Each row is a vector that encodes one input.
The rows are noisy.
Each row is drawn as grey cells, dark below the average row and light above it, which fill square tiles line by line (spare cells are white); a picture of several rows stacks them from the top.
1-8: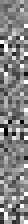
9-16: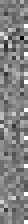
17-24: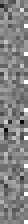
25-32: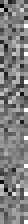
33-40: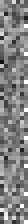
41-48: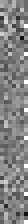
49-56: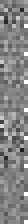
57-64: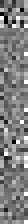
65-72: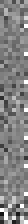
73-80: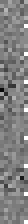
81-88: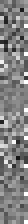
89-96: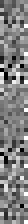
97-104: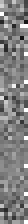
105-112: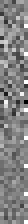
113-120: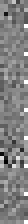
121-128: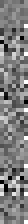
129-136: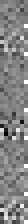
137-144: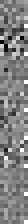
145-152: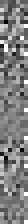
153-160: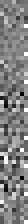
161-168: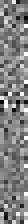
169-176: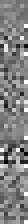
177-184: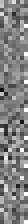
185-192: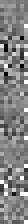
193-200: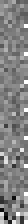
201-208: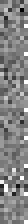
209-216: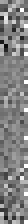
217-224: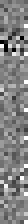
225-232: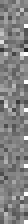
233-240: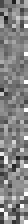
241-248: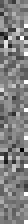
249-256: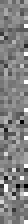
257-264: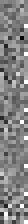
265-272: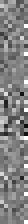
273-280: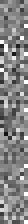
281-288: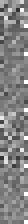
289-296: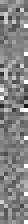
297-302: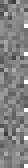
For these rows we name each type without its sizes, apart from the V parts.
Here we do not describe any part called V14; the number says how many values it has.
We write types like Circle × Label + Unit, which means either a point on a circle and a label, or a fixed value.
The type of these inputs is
List(Bool × V14).
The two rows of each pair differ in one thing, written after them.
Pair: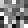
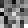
the value of V14 in item 1 of the list
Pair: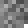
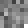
the true/false value in item 2 of the list
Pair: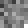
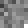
the value of V14 in item 2 of the list
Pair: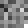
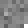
the value of V14 in item 1 of the list
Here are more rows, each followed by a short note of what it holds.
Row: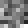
the empty list
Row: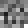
a list of one item
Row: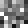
the empty list
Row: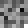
a list of two items
